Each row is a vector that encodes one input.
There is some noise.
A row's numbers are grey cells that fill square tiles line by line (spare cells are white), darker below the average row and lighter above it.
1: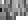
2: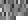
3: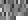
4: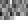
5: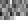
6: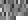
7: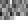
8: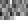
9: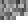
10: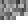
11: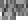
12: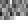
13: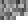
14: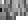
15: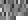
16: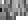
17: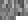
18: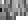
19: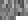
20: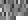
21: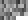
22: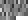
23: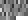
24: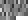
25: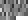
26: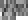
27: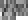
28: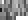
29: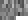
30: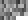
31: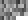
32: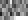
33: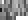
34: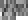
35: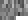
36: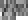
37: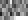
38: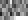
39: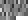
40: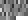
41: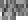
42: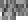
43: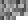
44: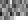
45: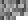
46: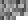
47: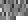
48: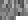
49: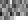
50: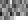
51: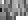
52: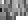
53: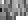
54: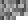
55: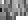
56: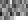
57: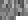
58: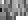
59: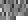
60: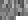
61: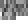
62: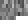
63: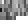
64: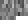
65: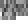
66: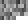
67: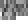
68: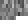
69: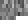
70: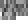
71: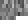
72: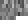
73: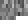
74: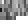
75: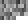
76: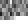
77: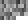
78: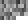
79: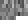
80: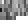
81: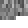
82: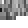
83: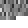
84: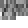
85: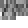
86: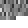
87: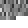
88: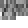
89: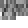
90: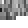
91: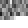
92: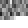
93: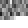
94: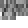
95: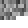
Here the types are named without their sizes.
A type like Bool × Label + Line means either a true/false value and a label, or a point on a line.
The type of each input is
Label.
